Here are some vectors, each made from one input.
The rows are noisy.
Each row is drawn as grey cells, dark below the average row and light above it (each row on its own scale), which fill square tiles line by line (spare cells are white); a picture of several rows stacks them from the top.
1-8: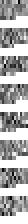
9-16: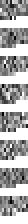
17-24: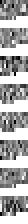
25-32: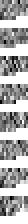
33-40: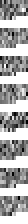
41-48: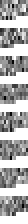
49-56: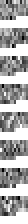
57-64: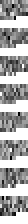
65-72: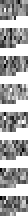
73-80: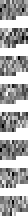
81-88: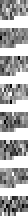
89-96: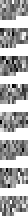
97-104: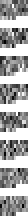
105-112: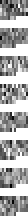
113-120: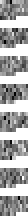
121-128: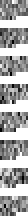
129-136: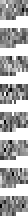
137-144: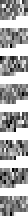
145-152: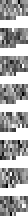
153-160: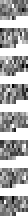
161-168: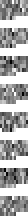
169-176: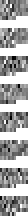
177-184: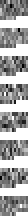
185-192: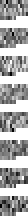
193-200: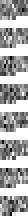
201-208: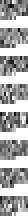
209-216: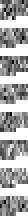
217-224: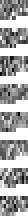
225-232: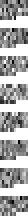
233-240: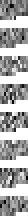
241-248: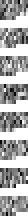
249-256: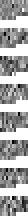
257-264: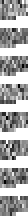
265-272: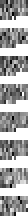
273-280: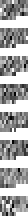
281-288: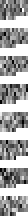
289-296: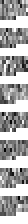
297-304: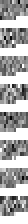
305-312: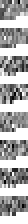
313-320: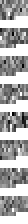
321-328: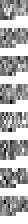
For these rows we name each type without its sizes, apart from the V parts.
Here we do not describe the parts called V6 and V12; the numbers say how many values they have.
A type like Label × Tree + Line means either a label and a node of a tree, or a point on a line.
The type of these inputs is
Line + (Tree + Unit) × V6 × V12.
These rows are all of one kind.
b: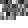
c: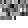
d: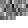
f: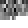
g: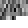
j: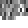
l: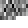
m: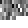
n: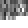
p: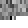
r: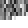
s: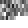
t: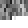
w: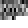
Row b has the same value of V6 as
f, s and t.
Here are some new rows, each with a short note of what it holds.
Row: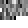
a value of V6 and a value of V12
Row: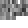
a point on a line
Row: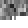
a node of a tree, a value of V6 and a value of V12
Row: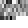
a value of V6 and a value of V12
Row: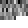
a value of V6 and a value of V12
